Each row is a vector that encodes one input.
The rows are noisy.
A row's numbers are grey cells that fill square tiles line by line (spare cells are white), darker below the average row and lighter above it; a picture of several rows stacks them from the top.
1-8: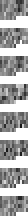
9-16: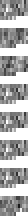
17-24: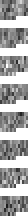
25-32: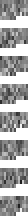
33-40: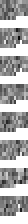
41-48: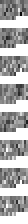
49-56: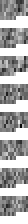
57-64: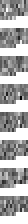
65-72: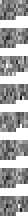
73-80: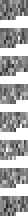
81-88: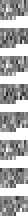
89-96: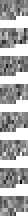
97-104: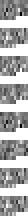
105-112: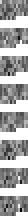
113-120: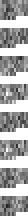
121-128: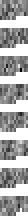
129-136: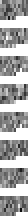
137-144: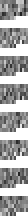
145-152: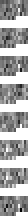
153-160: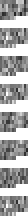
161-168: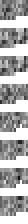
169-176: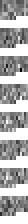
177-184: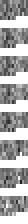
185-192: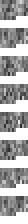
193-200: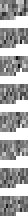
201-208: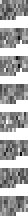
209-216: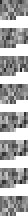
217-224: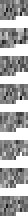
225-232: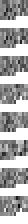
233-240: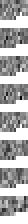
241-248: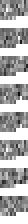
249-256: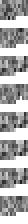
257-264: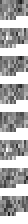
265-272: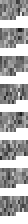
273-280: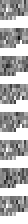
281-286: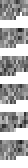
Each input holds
a true/false value, together with either a fixed value, or a point on a 4-point line and a point on a 6-point line.
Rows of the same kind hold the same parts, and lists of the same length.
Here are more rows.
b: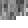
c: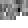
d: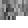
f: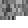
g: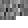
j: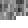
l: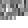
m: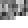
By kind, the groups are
b, c, d, f, g, j
l, m

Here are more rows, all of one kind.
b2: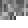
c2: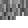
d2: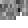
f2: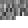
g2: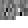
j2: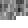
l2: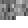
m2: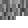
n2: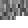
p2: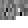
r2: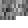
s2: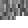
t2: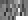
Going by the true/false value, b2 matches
d2 and j2.
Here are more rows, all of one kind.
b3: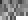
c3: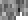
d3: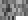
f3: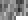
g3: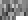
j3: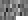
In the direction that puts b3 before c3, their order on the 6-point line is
j3, b3, d3, c3, f3, g3.
